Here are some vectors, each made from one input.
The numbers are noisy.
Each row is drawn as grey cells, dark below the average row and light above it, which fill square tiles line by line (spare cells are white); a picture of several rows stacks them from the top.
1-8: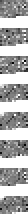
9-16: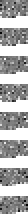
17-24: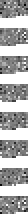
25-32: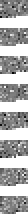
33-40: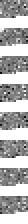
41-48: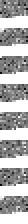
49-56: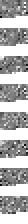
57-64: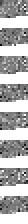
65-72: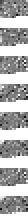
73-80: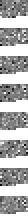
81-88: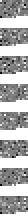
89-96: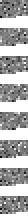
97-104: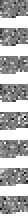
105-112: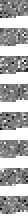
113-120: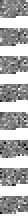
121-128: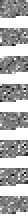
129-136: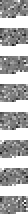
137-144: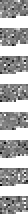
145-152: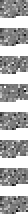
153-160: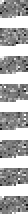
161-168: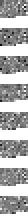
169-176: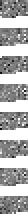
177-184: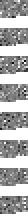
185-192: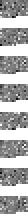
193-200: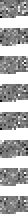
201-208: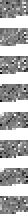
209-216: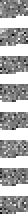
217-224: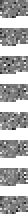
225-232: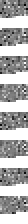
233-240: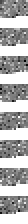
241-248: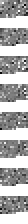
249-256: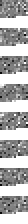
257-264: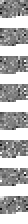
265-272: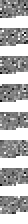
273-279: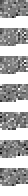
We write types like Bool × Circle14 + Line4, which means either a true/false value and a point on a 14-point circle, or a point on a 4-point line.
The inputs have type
Circle16 + Circle19.
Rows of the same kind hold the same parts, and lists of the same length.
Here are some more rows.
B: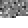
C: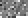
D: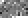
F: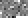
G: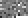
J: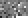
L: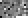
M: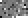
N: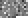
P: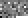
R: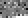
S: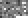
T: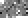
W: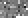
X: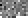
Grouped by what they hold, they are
B, C, F, N, W, X
D, G, J, L, M, P, R, S, T

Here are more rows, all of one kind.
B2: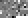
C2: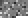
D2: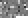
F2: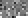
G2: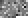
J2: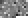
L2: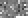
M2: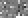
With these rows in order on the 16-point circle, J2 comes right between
C2 and G2.
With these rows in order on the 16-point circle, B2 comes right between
D2 and F2.
